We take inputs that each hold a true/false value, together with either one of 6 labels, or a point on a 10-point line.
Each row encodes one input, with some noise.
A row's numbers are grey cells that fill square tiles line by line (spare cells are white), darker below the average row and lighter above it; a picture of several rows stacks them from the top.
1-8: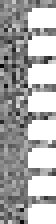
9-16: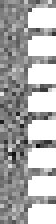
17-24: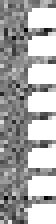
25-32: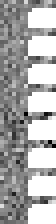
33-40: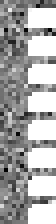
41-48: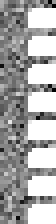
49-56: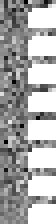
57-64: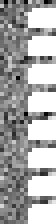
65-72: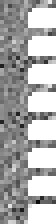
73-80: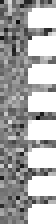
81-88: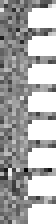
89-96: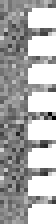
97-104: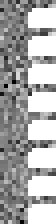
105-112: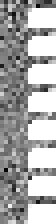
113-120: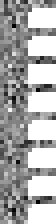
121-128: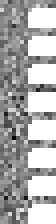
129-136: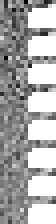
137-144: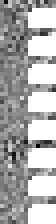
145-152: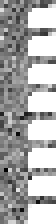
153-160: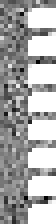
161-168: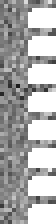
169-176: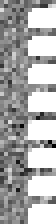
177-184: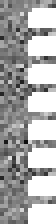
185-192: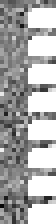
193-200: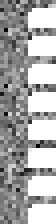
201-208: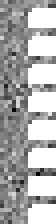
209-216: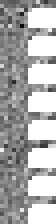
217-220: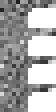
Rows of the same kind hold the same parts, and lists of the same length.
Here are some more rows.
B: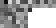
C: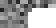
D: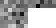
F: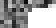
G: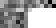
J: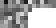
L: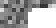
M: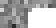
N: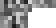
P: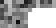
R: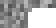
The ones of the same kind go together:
B, J, M, N, R
C, D, F, G, L, P

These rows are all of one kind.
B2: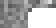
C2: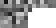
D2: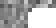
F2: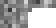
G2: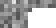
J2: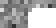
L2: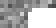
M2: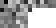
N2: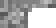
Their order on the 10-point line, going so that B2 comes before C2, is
M2, G2, F2, D2, B2, C2, L2, N2, J2.
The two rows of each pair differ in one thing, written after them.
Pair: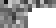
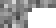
the true/false value
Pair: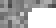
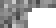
the place on the 10-point line
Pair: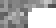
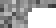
the place on the 10-point line
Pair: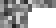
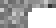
the true/false value
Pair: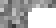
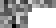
the true/false value
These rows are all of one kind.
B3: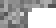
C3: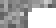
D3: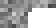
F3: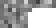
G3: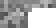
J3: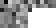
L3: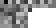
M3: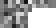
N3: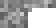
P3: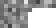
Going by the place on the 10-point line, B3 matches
C3, G3, M3 and N3.
